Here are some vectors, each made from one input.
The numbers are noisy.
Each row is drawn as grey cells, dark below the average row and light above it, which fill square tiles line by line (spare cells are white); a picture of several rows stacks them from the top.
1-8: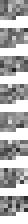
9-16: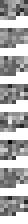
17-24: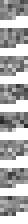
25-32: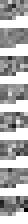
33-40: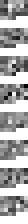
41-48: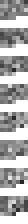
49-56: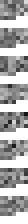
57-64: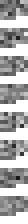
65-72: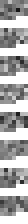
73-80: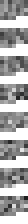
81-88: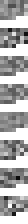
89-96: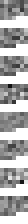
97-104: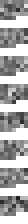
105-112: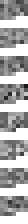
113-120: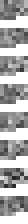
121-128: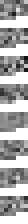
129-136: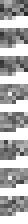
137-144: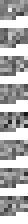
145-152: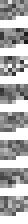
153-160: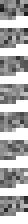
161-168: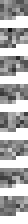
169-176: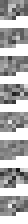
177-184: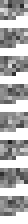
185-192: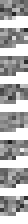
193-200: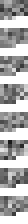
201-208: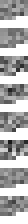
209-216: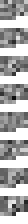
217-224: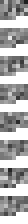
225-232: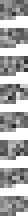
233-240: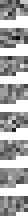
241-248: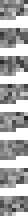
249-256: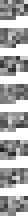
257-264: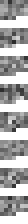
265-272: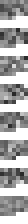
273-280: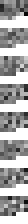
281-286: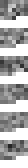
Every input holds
a node of a 9-node tree.
